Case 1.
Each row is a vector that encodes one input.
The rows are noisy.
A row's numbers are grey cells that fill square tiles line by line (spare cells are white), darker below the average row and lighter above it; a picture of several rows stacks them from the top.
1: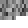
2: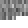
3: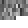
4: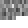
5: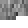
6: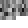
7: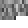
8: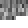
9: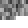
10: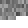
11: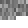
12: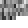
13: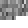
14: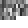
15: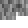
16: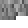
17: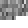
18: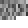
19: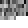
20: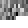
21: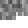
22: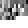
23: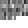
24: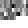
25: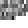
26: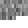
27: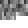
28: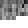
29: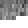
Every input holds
one of 6 labels.
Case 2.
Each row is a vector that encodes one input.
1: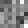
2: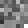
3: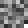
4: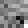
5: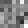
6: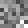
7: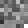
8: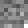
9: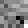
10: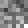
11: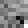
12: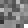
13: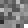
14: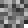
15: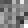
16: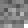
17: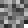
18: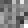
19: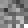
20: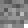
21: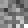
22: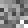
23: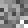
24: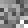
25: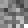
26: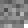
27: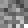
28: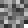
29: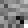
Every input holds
a node of a 7-node tree.
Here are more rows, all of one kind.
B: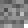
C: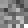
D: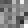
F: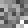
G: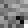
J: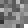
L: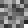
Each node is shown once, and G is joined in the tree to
D.
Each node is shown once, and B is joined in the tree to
C, D and J.
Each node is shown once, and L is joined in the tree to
J.
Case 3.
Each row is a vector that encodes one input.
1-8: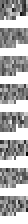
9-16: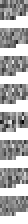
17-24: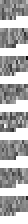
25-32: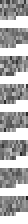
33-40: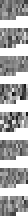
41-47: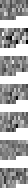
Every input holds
one of 6 labels.
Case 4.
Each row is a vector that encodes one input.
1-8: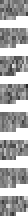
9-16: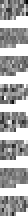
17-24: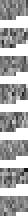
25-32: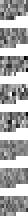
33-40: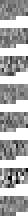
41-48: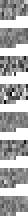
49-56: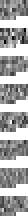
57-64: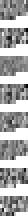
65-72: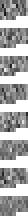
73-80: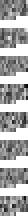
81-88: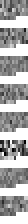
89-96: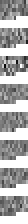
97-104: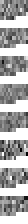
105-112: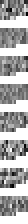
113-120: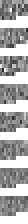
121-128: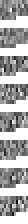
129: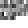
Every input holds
a point on a 10-point line.
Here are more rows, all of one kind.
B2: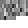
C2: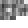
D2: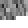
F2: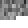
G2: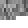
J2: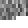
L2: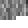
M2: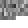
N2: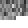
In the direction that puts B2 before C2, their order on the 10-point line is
G2, J2, L2, N2, F2, M2, B2, C2, D2.
